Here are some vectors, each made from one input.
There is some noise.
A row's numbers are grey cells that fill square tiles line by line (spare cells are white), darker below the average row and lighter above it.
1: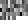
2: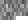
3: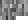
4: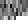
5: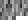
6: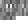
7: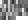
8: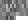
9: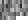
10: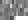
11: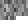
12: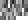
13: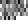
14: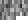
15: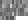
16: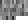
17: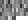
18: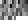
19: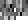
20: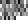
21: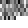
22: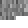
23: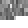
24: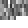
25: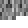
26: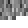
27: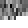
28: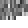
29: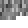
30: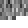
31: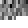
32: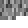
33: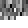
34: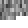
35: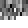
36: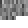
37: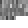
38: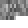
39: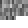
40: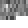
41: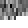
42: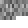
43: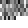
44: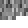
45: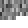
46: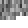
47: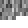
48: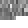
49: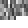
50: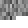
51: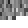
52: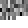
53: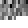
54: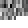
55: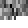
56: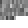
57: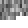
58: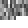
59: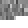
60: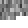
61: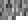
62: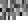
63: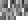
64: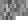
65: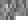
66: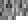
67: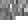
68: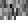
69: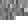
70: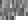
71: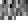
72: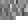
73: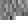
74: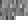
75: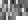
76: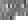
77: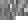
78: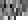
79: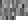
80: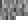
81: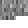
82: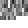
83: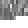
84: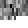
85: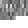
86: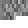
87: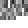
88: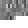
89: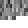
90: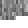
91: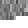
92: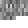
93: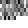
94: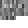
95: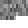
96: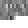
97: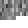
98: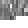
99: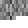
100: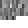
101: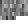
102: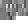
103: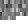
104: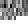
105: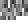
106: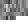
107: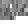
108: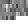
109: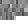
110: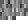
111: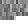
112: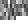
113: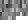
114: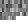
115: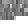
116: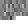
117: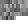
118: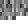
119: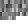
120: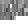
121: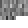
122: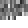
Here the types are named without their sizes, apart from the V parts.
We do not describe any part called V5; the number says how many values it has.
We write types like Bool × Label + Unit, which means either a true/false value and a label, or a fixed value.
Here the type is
Bool × V5 + List(Line).
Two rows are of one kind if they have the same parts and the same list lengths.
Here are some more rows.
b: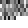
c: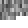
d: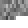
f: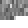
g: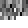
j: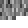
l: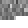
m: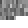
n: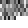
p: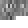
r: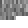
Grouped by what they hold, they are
b, n
c, j
d, p
f, l, m, r
g

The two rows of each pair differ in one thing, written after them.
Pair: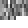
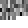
the value of V5
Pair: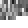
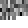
the value of V5
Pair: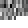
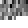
the value of V5
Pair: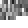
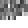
the value of V5
